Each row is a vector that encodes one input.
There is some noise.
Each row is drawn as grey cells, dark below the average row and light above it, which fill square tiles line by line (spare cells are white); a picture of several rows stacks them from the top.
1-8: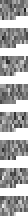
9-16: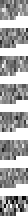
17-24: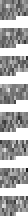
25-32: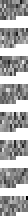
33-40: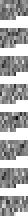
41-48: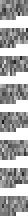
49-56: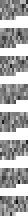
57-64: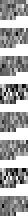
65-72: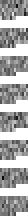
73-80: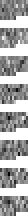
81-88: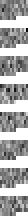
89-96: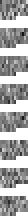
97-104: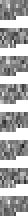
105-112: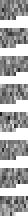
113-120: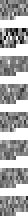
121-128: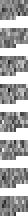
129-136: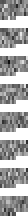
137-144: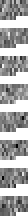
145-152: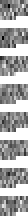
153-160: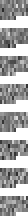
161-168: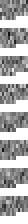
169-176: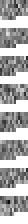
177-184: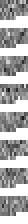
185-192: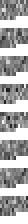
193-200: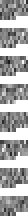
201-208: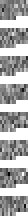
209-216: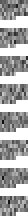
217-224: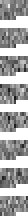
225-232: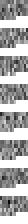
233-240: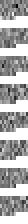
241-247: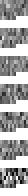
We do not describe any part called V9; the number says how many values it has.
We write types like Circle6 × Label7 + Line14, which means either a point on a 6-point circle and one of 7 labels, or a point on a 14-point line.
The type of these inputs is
List2(Label4 × V9).
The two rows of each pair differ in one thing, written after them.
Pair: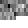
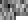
the label in item 2 of the list
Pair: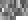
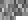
the label in item 2 of the list
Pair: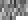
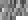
the label in item 2 of the list
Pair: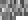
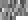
the value of V9 in item 1 of the list
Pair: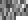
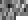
the value of V9 in item 2 of the list
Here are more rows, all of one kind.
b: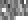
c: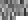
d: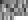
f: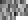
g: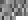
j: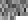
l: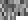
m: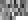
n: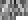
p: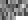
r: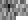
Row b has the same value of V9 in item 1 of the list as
c, f and n.
